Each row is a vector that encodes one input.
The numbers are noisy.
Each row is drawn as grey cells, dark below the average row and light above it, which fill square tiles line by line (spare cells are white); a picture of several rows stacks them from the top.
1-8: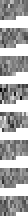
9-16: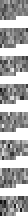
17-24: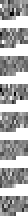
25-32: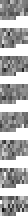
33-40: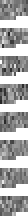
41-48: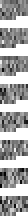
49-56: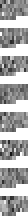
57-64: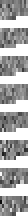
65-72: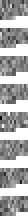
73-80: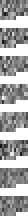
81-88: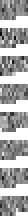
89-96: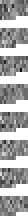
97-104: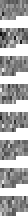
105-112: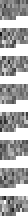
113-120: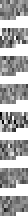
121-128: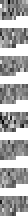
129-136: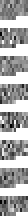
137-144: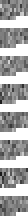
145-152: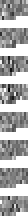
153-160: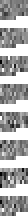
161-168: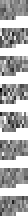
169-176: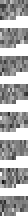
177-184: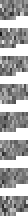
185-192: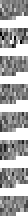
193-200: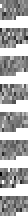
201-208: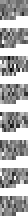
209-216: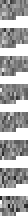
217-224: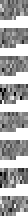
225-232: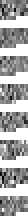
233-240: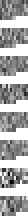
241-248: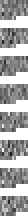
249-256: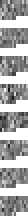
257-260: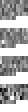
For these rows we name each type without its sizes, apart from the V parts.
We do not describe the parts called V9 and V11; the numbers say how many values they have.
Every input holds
either a point on a line, or a true/false value, a value of V9 and a value of V11.
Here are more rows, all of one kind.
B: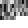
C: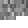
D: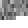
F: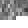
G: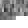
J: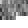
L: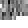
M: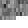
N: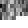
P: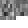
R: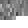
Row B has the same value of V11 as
C, D and F.
